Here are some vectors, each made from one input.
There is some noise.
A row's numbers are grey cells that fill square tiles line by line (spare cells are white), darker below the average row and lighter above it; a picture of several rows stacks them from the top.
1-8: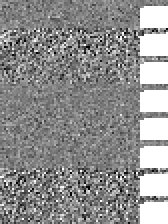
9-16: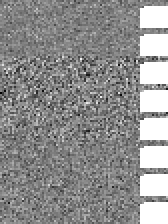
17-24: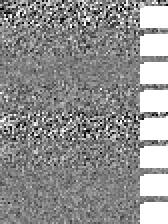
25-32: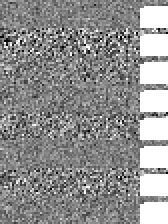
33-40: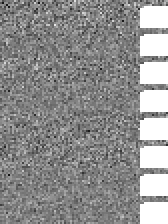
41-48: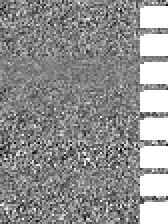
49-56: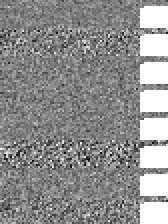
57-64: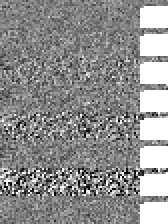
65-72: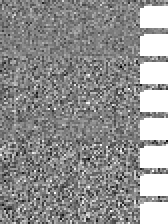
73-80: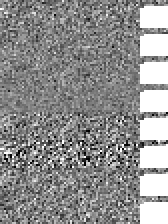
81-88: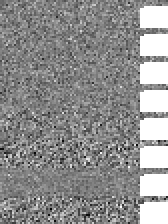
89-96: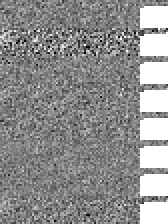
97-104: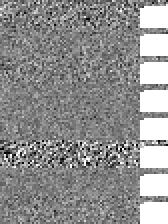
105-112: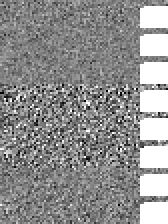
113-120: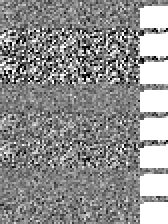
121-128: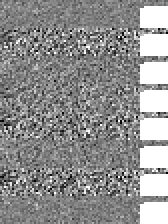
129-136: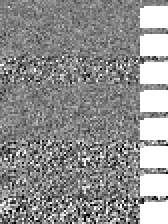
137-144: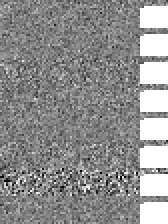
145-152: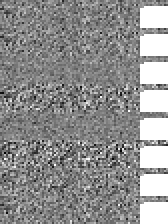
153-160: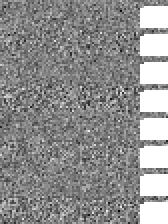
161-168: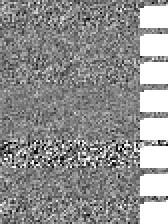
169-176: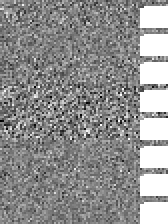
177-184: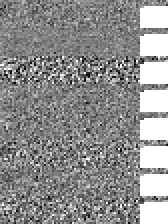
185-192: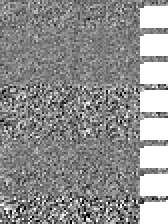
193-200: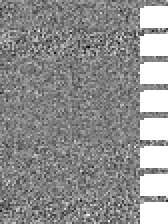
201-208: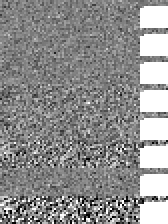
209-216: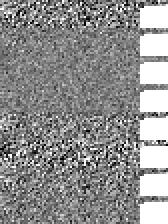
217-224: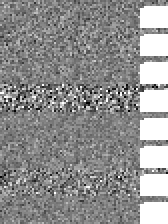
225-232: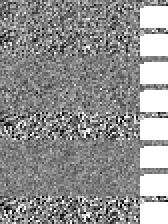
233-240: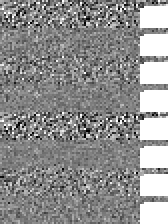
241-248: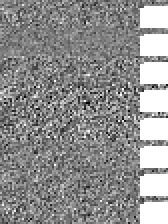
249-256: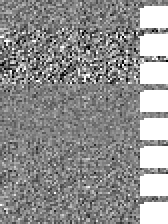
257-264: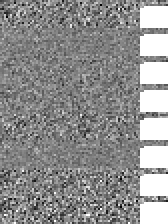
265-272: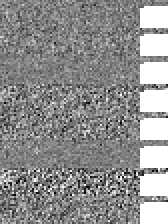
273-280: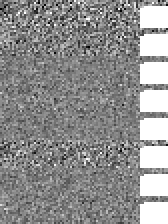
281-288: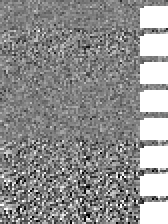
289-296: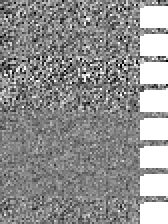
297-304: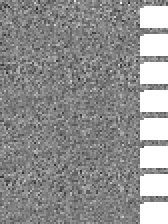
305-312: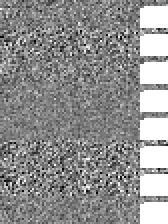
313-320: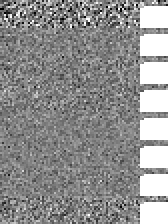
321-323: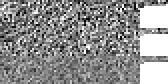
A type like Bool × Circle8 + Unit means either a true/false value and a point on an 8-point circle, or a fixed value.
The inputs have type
Bool × Bool × Bool × Bool × Bool × (Label8 + Line6).
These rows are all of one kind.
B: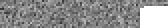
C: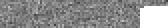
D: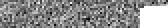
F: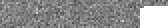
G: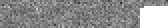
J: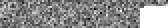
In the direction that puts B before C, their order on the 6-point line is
J, F, B, C, G, D.
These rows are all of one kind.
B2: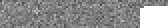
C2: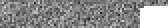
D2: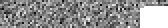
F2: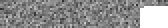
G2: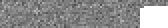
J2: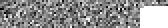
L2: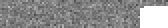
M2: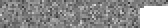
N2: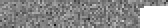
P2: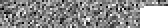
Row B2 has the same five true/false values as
D2, G2 and P2.
